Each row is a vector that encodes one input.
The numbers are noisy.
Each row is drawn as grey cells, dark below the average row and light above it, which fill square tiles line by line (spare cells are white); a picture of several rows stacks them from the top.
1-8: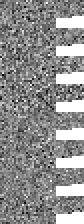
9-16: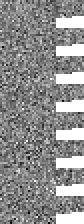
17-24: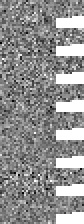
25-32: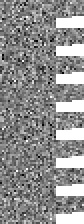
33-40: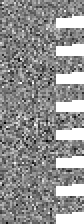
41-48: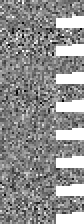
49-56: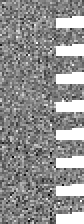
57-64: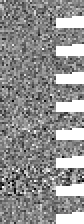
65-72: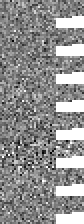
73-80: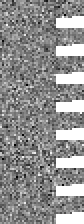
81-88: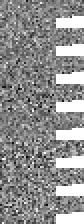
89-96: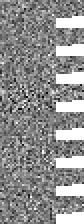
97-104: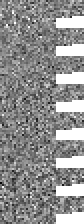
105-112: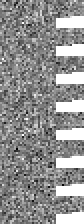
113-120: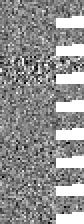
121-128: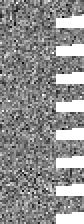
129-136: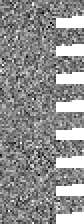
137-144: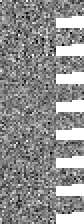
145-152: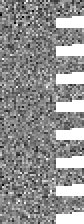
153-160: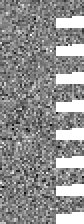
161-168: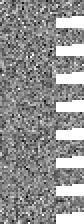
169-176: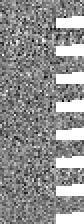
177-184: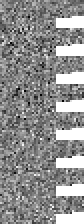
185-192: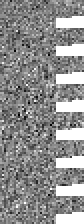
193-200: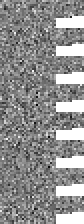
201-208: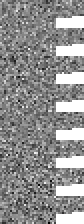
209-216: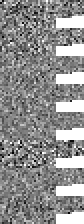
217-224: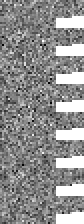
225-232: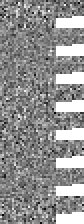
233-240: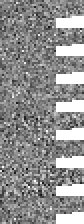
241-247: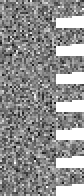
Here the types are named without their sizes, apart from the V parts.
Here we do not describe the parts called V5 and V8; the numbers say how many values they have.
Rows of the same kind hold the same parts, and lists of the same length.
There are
2 kinds of row.
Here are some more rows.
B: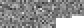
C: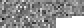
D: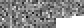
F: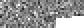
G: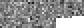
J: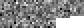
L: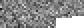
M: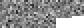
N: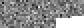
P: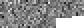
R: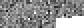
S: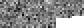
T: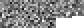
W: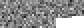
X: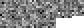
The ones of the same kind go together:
B, C, F, G, L, M, N, P, R, W
D, J, S, T, X

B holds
a point on a line, a node of a tree and a value of V5.
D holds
a node of a tree, a value of V5 and a value of V8.
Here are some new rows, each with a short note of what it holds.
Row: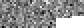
a node of a tree, a value of V5 and a value of V8
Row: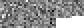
a node of a tree, a value of V5 and a value of V8
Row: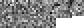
a node of a tree, a value of V5 and a value of V8
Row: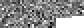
a node of a tree, a value of V5 and a value of V8
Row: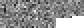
a point on a line, a node of a tree and a value of V5
